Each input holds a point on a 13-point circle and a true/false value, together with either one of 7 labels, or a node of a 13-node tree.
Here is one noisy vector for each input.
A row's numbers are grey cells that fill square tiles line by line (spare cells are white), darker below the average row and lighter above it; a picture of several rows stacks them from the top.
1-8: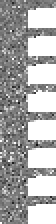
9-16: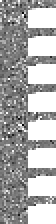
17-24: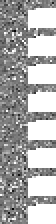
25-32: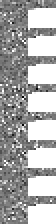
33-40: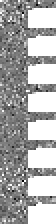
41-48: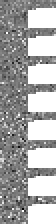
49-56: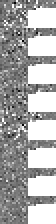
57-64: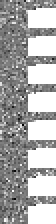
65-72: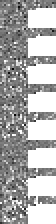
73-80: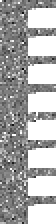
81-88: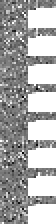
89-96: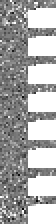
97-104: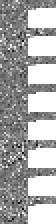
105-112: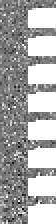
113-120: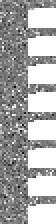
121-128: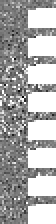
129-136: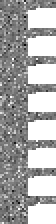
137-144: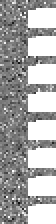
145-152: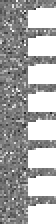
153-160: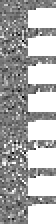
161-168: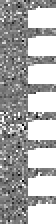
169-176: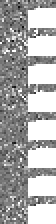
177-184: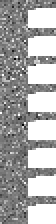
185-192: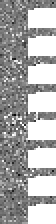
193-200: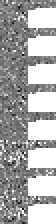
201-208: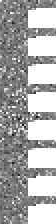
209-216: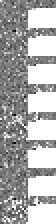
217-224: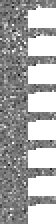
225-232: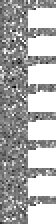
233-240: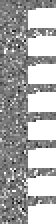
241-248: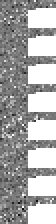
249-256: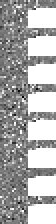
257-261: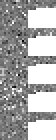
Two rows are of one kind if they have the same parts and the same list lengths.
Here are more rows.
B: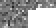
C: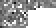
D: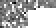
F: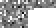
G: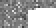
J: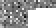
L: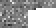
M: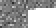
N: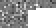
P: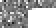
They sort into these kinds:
B, J, L, N
C, D, F, G, M, P

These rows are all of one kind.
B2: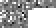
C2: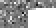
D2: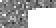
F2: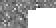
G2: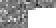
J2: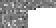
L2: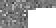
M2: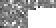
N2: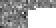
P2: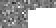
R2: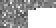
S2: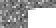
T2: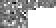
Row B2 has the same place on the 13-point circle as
C2, F2, J2 and L2.
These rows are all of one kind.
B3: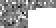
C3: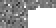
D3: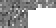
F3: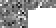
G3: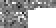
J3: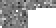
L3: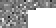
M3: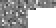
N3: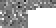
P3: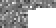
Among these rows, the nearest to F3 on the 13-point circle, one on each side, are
B3 and D3.
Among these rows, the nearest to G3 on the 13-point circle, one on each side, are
J3 and M3.
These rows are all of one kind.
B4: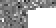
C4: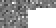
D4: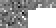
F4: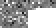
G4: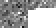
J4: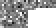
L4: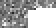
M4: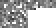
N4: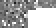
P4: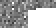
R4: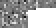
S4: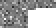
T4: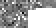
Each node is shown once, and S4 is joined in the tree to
J4 and M4.
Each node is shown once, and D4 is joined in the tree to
L4.
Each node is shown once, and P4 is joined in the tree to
T4.
